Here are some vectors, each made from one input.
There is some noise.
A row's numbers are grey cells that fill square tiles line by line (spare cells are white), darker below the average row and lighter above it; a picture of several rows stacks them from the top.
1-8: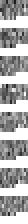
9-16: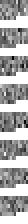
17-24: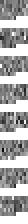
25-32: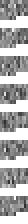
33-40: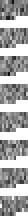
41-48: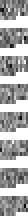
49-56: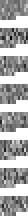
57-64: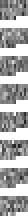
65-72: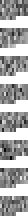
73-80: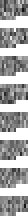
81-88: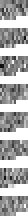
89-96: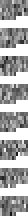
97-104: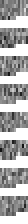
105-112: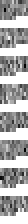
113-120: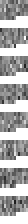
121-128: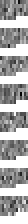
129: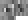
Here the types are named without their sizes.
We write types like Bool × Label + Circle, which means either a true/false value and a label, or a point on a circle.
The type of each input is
Label × Line × Tree.
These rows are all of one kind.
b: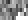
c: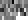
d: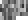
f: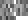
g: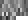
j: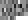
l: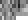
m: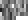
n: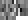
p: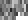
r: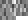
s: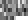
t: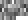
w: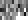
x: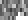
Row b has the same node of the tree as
d, m, r and t.
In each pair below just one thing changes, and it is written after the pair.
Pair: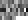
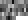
the node of the tree
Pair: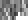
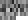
the label
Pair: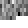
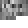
the node of the tree
